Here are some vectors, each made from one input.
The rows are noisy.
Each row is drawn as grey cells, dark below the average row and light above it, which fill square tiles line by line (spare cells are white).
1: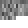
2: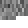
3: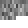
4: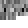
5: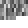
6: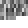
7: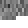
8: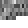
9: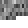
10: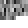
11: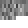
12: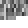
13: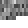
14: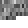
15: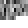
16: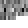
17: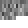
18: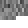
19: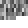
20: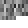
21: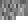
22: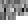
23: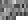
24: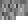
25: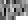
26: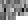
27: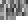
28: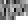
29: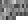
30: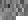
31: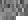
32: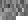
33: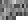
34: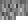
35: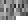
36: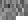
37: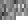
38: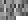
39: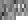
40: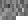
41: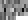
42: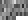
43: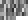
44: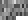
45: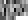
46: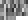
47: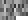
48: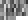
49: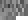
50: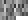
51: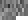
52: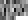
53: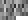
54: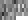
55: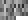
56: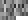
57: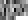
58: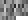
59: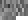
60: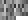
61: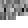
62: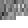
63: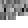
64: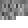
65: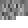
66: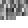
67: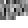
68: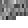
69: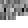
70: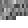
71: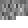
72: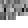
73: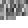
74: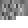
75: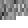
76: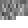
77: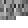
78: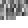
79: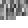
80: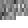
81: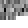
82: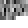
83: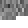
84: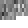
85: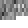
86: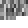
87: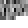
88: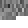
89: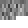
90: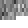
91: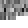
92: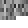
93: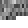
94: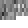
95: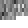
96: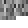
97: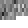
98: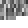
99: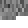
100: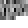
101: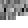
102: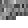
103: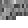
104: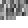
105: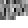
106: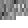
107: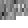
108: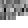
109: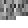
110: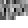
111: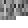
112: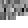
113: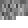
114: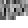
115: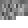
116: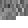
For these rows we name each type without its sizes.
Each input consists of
a point on a line.
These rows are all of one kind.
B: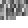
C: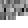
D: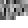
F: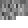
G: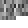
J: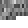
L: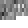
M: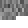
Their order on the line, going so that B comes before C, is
B, G, J, M, F, L, C, D.
